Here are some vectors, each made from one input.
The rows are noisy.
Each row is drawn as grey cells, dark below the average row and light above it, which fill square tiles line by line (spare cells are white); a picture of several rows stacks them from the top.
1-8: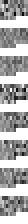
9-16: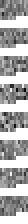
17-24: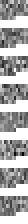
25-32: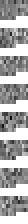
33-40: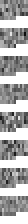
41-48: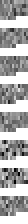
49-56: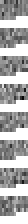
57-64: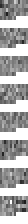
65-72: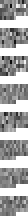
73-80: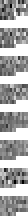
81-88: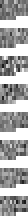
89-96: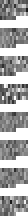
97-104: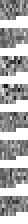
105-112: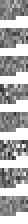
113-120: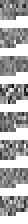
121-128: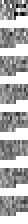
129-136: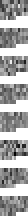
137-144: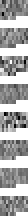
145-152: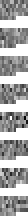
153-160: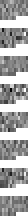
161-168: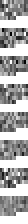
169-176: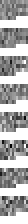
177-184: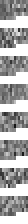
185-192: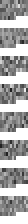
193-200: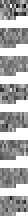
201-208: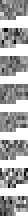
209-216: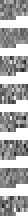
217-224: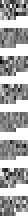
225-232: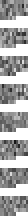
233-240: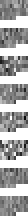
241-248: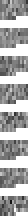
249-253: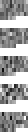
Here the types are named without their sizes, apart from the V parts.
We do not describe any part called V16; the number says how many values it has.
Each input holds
a value of V16, together with either a label, or a point on a line.
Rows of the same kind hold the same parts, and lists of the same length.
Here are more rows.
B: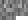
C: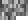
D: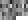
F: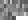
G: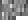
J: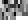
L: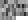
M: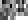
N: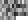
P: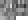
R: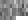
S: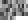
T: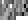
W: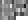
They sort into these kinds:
B, D, M
C, F, G, J, L, N, P, R, S, T, W

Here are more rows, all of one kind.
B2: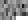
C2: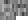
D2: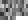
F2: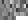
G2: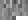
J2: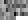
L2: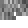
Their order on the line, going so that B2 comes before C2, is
D2, B2, J2, C2, L2, G2, F2.
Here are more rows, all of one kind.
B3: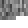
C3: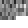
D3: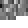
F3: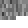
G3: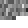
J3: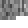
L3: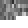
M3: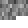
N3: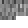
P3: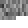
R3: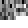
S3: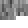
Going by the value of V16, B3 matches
J3 and P3.
